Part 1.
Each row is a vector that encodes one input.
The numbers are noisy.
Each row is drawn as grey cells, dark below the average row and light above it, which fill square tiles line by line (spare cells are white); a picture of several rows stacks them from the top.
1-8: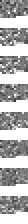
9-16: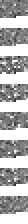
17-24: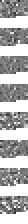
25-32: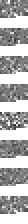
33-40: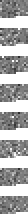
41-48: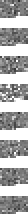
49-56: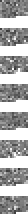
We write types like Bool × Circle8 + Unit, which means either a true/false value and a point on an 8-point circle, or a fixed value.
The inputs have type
Bool × Bool × Bool.
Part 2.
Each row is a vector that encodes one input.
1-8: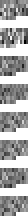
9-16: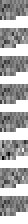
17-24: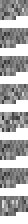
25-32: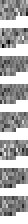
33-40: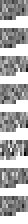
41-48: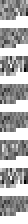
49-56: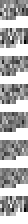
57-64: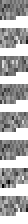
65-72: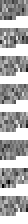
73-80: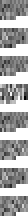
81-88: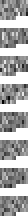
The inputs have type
Circle8 + Unit.
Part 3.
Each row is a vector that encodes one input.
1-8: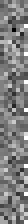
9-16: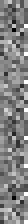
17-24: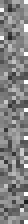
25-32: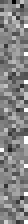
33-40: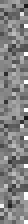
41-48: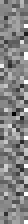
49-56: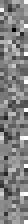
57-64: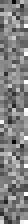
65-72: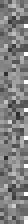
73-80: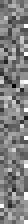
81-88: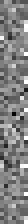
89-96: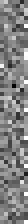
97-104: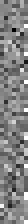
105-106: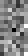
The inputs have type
Label11.
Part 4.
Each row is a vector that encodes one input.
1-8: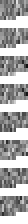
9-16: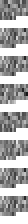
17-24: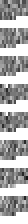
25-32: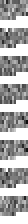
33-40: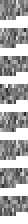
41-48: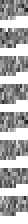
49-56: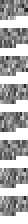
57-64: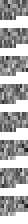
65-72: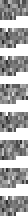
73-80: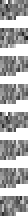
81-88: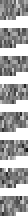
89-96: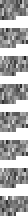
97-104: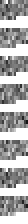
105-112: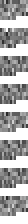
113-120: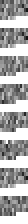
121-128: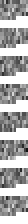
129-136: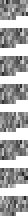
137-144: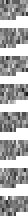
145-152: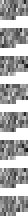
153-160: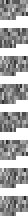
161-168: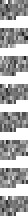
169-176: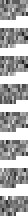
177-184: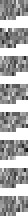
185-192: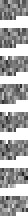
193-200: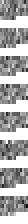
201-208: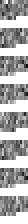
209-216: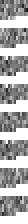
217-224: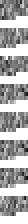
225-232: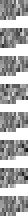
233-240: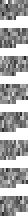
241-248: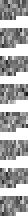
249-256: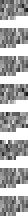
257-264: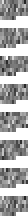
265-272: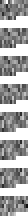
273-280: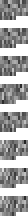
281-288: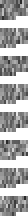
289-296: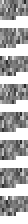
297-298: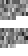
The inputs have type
Label7.
